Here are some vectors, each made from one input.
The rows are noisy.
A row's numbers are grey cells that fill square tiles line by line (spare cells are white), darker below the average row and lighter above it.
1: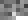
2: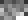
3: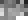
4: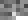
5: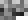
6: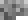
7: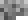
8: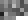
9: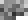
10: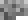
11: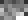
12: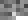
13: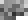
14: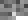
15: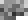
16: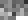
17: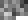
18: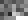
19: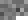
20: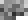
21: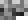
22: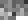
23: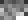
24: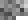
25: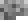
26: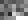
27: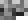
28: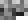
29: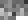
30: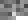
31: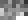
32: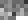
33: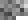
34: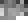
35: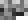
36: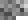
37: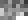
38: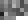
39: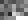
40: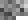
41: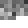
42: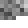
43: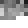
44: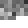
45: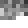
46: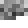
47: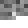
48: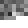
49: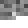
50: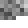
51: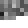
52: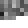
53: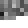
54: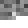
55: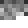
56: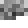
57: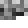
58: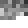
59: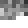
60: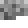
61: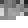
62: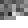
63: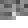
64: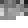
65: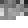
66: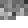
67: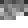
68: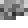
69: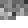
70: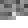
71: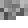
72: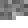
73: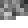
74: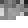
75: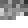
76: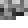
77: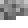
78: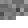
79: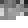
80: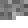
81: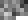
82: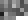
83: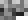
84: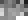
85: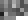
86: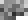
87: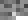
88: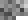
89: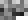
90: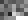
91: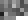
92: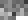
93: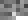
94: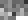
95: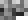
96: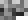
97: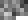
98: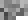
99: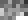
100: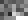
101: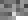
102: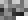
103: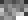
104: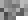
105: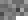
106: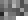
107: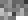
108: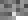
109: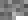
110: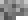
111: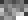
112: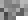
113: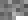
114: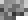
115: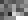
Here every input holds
a point on a 3-point line and a point on a 5-point line.
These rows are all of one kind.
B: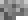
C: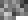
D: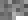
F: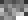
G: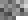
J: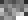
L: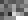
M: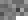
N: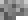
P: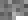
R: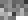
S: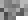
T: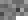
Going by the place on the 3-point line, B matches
G, N and S.
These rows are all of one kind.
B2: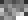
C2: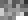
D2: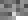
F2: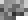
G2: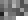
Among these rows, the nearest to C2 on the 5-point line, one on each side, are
D2 and F2.
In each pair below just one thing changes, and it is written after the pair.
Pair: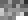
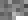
the place on the 3-point line
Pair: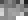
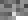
the place on the 3-point line
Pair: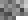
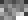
the place on the 3-point line
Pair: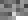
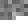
the place on the 5-point line
